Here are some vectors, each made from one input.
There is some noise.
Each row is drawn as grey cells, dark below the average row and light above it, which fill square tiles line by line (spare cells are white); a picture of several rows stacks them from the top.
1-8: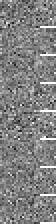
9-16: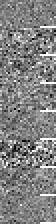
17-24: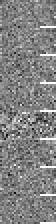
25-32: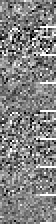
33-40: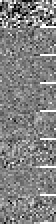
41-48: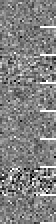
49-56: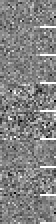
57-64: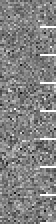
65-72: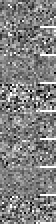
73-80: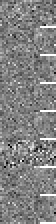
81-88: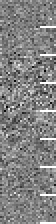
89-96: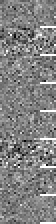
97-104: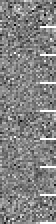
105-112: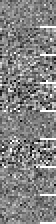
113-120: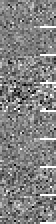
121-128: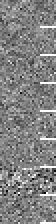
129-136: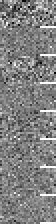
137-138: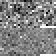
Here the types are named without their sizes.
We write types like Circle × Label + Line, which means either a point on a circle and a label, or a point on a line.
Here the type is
Bool × Bool × Bool + Unit.
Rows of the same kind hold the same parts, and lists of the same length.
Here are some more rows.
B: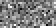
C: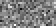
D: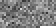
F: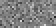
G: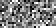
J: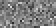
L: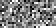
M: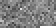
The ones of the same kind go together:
B, C, D, F, J, M
G, L

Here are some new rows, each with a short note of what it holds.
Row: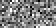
a fixed value
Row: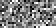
a fixed value
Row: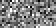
a fixed value
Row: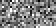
a fixed value
